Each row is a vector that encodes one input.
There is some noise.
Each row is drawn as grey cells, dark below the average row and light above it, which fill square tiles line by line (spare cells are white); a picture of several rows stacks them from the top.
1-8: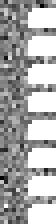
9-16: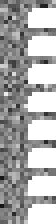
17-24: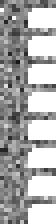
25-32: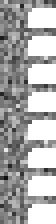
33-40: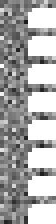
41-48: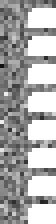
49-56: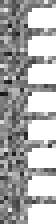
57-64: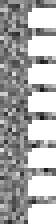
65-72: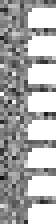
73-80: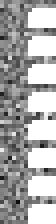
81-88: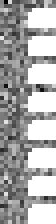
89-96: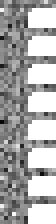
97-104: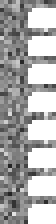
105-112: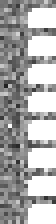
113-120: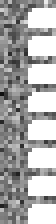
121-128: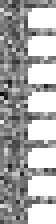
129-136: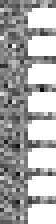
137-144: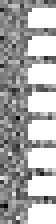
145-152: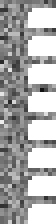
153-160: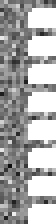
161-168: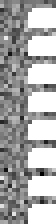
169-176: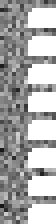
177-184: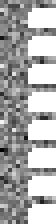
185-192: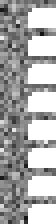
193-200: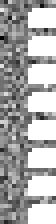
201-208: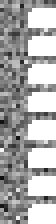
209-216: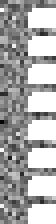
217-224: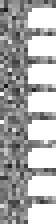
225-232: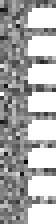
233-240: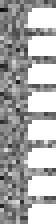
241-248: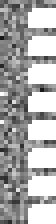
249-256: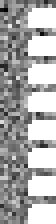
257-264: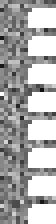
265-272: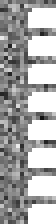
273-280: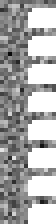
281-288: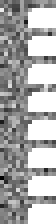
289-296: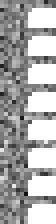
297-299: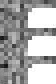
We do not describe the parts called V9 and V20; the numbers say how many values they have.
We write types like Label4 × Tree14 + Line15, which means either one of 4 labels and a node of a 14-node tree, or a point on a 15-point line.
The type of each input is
Bool × V20 + (Circle17 + Unit) × V9.
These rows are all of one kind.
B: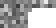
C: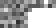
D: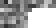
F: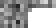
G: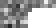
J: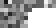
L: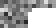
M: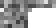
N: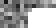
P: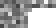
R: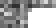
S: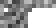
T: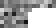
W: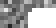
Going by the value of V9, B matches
F, G and R.
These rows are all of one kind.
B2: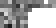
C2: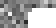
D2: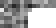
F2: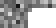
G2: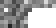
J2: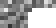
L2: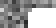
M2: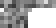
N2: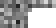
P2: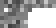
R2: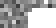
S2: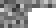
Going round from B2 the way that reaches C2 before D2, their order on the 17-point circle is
B2, G2, J2, P2, R2, C2, S2, F2, L2, N2, D2, M2.
